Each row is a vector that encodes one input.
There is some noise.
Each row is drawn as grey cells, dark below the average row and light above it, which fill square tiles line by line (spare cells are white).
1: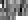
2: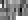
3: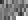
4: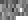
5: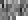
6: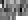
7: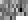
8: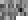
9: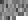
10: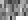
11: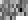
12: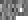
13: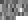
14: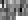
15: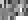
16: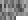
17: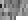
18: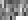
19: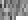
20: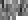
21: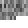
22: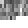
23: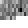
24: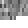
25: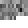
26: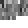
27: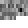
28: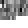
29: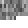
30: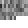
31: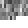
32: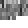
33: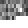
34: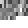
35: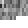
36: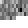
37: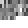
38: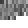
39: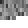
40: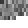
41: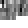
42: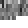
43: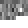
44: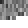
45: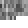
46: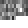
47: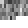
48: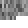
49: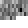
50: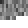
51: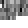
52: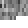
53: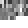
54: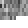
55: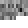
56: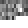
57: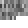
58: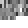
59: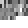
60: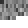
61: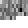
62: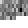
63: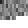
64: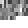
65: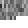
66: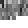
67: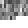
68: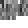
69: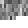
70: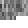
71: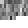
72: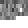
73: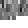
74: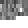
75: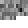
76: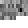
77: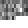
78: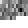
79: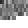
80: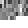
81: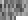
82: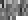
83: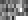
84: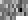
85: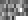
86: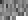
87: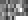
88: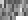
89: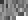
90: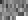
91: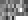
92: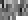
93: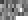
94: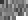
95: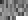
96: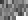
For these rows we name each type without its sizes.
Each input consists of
a point on a line and a true/false value.
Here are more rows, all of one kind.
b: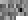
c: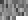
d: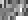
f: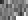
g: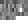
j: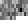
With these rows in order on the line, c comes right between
f and g.
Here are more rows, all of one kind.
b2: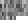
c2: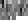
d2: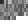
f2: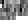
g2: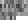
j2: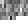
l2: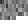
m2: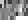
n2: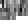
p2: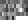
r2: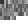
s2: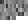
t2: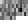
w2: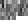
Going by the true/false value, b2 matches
g2, j2, m2 and t2.
